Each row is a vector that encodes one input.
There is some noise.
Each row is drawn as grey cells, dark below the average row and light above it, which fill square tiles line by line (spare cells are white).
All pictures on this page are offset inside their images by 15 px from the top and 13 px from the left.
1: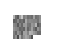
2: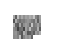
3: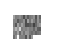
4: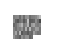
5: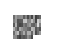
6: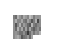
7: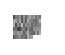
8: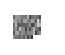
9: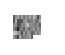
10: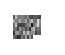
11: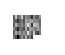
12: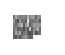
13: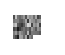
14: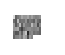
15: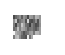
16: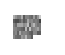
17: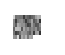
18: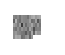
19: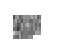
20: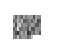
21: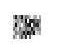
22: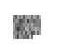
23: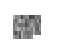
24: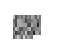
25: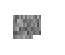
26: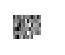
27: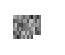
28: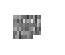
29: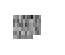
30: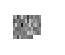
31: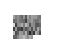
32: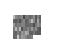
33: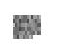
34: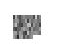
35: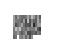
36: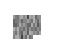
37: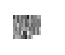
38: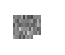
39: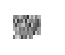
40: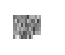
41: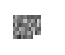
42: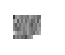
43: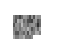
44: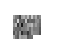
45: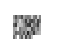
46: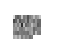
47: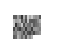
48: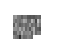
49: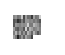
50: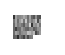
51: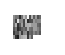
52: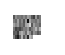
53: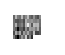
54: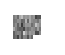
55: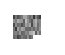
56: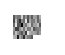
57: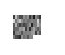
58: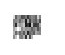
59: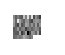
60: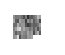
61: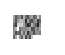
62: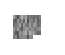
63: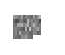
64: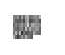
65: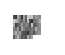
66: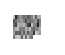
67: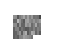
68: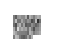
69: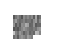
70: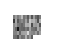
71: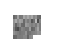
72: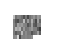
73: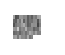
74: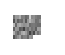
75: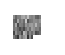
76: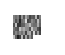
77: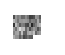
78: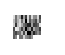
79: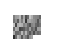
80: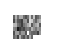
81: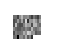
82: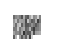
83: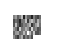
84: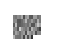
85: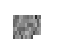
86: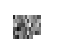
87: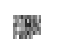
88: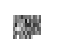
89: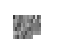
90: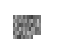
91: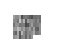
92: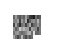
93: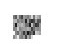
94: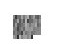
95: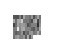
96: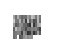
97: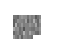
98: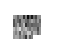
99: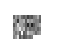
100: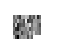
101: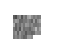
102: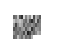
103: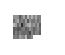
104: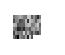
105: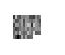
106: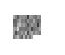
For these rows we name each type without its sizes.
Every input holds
either a label and a true/false value, or a list of points on a line.
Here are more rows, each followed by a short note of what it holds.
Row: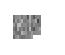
a list of three items
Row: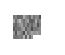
a list of two items
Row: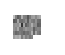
a list of one item
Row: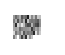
a list of two items
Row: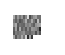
a label and a true/false value
